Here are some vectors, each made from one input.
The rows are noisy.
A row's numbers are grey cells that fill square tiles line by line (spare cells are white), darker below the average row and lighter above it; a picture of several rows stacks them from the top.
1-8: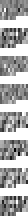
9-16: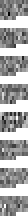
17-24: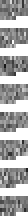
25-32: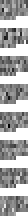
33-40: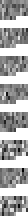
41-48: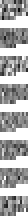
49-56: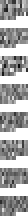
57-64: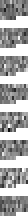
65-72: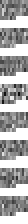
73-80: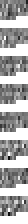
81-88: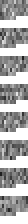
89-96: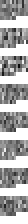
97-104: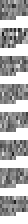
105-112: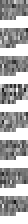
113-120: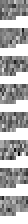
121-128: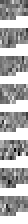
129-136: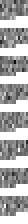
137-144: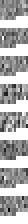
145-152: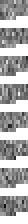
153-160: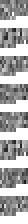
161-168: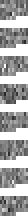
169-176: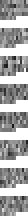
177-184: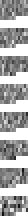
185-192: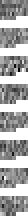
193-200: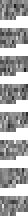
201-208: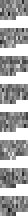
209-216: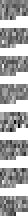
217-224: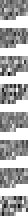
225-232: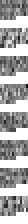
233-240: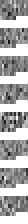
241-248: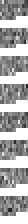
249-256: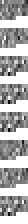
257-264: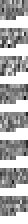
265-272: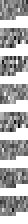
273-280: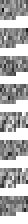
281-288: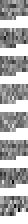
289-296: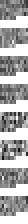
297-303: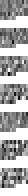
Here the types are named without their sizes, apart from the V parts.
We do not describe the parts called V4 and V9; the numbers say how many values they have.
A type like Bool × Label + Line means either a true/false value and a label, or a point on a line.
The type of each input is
(Bool × Bool × Bool + V4) × V9 + Label.
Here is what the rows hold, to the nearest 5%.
About 20% of them hold a label. The rest hold a value of V9, together with either three true/false values, or a value of V4.
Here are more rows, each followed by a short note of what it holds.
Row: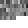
a value of V4 and a value of V9
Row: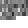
a value of V4 and a value of V9
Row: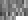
three true/false values and a value of V9
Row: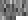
a value of V4 and a value of V9
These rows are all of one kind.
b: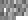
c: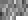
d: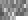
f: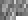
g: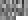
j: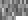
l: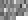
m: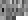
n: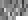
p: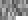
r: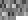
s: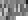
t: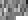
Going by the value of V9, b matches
c, d, f and l.
